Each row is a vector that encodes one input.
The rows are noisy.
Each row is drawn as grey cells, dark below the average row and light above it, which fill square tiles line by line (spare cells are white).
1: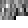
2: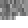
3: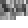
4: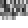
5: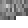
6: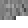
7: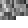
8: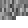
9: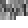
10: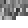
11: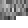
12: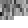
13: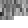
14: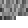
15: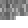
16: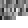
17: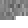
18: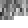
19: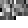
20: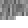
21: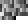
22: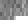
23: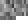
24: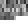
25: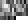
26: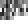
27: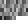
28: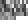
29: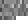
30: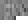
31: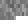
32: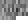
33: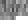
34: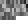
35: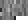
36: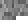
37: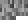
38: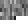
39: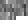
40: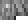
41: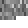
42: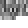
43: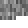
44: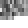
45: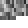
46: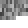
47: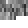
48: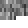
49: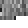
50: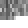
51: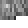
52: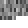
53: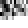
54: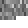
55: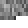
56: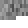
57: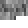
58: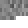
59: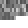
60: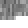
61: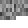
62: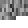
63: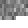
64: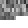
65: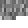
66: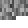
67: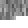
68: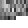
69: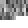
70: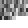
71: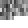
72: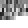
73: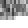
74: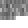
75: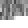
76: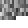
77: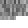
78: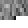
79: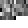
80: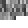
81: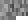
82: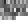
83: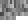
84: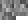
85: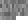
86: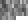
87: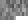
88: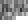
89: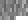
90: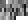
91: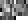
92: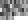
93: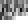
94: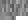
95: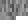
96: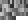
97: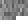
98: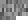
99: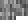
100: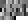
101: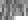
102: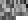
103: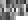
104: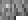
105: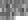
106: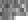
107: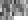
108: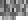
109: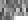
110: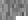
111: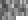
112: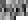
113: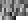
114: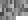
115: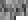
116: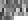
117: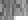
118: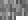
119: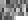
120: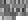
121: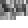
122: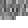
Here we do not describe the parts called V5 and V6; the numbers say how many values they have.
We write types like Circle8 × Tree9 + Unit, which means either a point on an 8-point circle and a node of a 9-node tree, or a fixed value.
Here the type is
Bool × (Line4 + V5) + V6.
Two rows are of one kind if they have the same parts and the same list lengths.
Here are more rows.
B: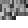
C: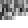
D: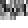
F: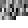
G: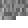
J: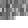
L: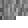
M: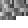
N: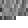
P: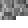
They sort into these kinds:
B, G, J, P
C, D, L, N
F, M

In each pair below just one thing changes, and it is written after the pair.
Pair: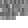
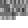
the place on the 4-point line
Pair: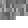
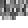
the true/false value
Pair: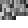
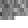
the place on the 4-point line
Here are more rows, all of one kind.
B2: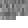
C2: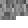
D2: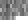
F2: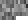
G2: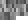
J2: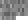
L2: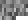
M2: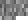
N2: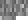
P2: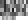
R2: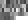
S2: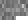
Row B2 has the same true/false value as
C2, D2, G2 and J2.
